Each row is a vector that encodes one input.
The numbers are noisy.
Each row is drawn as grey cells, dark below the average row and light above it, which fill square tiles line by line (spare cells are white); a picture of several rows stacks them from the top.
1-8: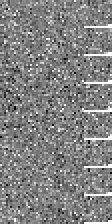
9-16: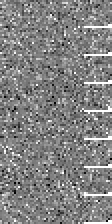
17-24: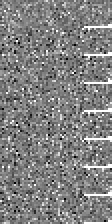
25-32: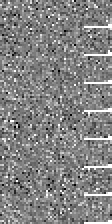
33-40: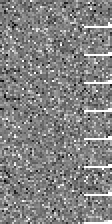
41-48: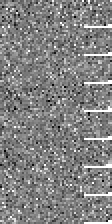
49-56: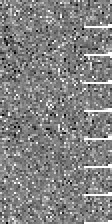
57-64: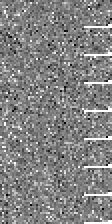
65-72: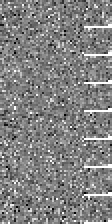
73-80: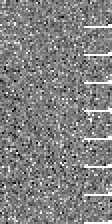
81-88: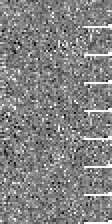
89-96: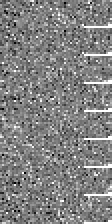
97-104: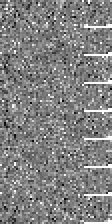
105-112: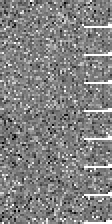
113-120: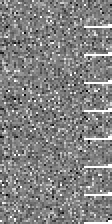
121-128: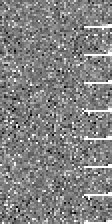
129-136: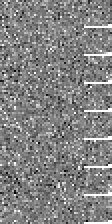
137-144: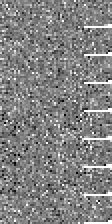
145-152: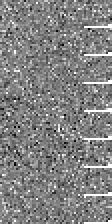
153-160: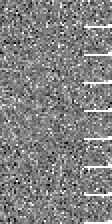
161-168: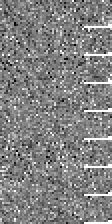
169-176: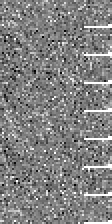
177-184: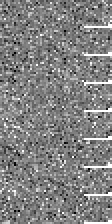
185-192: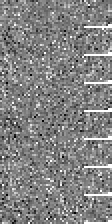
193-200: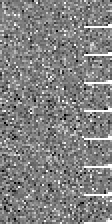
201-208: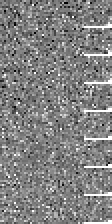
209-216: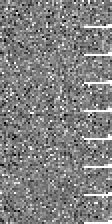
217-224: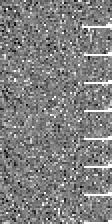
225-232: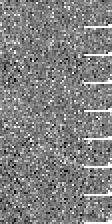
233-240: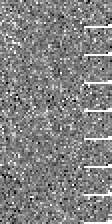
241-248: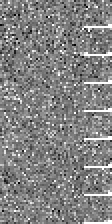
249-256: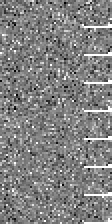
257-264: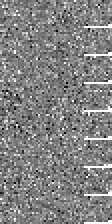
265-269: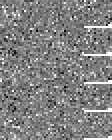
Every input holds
a point on each of three 7-point lines, together with either a point on a 6-point line, or a point on a 7-point line.
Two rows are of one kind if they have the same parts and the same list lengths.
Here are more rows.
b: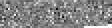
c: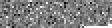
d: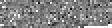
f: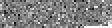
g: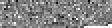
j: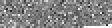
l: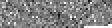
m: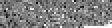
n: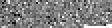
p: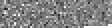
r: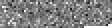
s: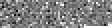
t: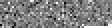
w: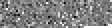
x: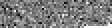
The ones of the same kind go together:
b, d, g, j, l, p, r
c, f, m, n, s, t, w, x

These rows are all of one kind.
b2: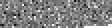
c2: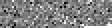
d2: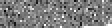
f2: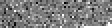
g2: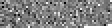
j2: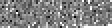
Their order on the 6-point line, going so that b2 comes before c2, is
b2, d2, f2, c2, g2, j2.
